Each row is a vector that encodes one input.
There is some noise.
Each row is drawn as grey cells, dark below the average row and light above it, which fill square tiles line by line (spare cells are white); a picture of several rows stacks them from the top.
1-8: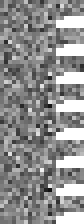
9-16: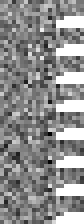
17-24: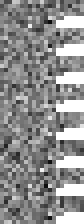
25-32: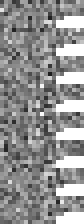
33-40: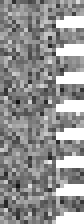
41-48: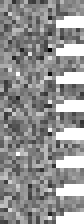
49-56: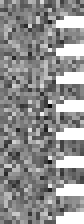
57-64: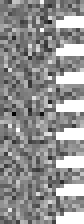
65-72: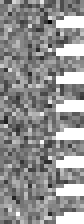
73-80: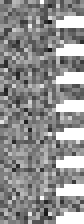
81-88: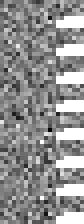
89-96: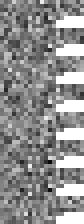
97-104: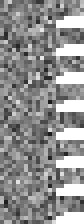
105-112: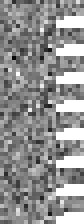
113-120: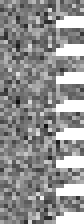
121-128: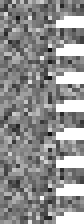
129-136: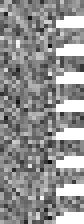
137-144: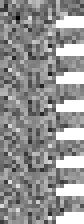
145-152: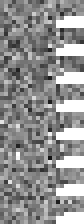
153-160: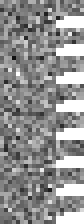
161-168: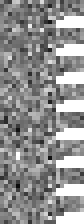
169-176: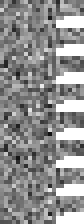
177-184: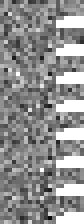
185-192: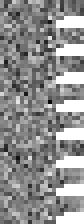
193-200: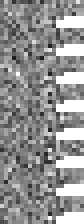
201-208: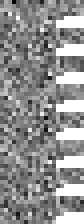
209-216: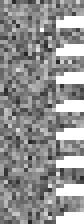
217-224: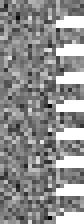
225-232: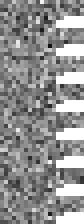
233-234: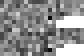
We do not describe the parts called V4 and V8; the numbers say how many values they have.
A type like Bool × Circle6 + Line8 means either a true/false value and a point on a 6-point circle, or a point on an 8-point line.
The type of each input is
Bool × (Circle9 + Line7) + (Line6 + V4) × V8.
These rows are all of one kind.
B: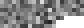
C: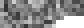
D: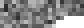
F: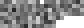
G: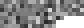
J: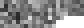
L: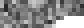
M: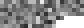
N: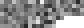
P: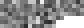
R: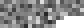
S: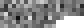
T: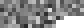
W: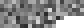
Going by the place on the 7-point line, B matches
D, L and M.
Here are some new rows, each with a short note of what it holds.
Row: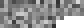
a point on a 6-point line and a value of V8
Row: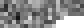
a point on a 7-point line and a true/false value
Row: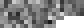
a point on a 9-point circle and a true/false value
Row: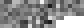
a point on a 9-point circle and a true/false value
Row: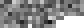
a point on a 9-point circle and a true/false value
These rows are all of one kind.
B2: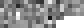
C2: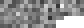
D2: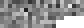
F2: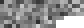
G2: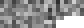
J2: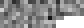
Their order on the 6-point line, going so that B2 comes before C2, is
B2, F2, C2, D2, J2, G2.
